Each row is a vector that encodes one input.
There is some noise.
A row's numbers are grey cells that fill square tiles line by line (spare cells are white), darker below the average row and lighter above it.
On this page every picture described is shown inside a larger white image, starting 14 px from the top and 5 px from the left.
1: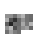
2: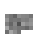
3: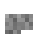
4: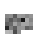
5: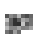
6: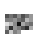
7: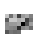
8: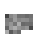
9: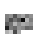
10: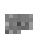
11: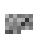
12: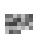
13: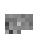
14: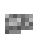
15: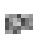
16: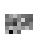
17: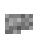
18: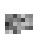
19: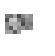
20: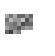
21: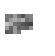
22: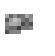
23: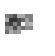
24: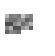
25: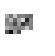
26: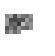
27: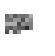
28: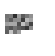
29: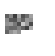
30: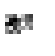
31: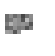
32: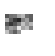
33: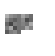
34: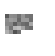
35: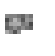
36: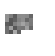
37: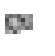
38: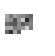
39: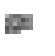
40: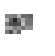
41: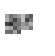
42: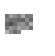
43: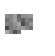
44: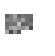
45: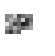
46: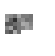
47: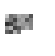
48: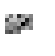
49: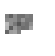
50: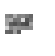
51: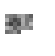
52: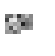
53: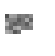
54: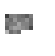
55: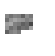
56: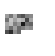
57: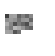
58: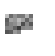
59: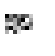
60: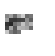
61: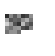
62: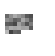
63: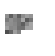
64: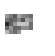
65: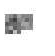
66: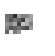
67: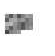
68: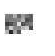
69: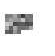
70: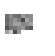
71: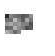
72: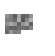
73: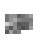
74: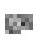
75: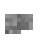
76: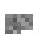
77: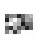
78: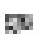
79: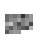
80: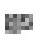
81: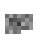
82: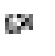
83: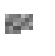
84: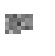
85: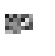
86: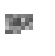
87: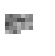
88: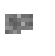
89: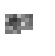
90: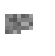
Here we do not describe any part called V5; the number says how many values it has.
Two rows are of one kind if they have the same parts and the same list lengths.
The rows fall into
2 kinds.
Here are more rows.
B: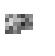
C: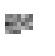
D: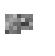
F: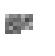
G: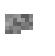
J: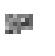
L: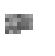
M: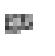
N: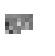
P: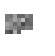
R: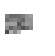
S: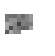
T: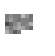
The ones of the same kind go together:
B, G, J, M, N, P
C, D, F, L, R, S, T

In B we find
a true/false value and a value of V5.
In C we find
a point on a 6-point line and a true/false value.
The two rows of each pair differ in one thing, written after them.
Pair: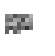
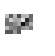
the place on the 6-point line
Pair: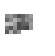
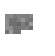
the place on the 6-point line
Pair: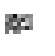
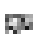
the true/false value
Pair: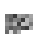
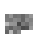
the place on the 6-point line
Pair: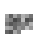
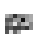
the place on the 6-point line
